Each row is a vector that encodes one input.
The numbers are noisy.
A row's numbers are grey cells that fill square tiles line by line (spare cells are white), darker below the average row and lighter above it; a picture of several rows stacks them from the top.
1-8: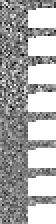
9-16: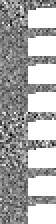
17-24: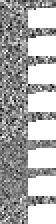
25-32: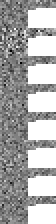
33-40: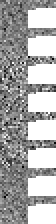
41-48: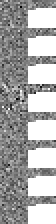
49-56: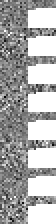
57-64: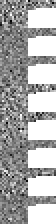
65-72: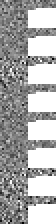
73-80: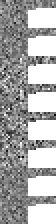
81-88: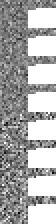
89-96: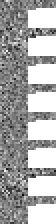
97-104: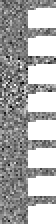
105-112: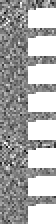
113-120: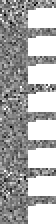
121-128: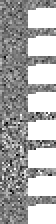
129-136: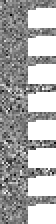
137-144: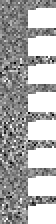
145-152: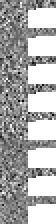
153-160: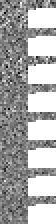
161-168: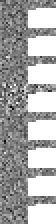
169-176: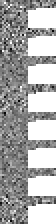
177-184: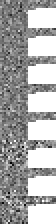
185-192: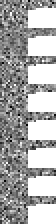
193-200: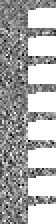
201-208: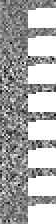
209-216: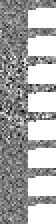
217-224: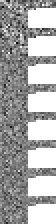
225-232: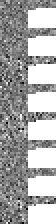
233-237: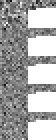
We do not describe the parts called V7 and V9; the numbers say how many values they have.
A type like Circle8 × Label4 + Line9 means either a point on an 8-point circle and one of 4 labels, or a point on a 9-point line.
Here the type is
Bool × V7 + Line4 + Line5 × (Line6 + V9).
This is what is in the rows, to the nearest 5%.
About 10% of them hold a point on a 4-point line. About 60% of them hold a point on a 5-point line, together with either a point on a 6-point line, or a value of V9. The rest hold a true/false value and a value of V7.
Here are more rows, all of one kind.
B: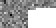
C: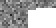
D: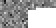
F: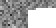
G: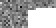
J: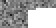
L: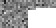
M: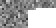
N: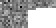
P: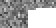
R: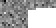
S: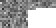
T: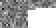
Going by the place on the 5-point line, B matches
D, R, S and T.
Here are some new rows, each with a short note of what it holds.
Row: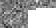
a point on a 5-point line and a point on a 6-point line
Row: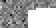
a point on a 5-point line and a value of V9
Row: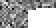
a true/false value and a value of V7
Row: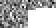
a point on a 4-point line
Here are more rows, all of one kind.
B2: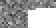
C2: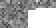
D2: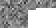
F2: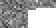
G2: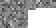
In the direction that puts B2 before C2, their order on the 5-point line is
F2, B2, C2, G2, D2.
